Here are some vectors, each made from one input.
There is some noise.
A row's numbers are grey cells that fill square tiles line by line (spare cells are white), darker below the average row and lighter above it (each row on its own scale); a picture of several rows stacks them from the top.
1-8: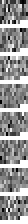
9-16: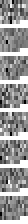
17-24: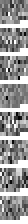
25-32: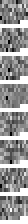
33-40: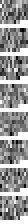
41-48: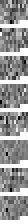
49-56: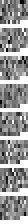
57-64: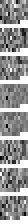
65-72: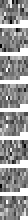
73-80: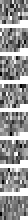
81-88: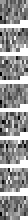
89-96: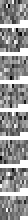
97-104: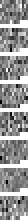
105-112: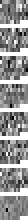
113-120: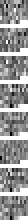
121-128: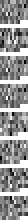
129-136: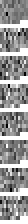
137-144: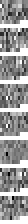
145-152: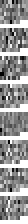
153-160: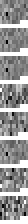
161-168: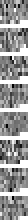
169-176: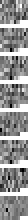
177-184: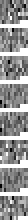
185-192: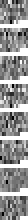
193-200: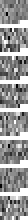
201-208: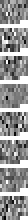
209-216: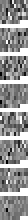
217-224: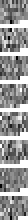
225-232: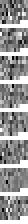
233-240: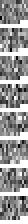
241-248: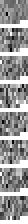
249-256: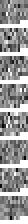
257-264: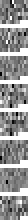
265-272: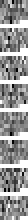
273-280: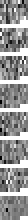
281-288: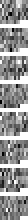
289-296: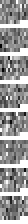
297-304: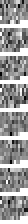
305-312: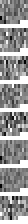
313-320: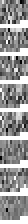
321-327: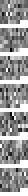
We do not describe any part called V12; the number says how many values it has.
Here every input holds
a point on a 5-point line, together with either a point on a 5-point line, or a value of V12.
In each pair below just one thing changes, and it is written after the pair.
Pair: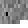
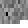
the place on the 5-point line
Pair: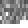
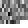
the value of V12
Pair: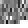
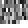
the value of V12
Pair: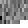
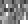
the value of V12
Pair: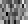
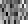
the place on the 5-point line
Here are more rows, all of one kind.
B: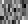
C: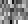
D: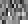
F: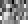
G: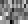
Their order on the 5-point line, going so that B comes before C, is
G, B, D, C, F.
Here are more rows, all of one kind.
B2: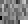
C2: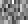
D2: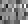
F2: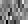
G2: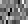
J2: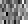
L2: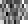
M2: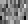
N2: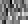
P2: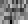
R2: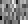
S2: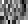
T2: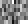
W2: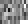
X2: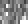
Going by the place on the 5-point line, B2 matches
N2, P2, S2 and X2.
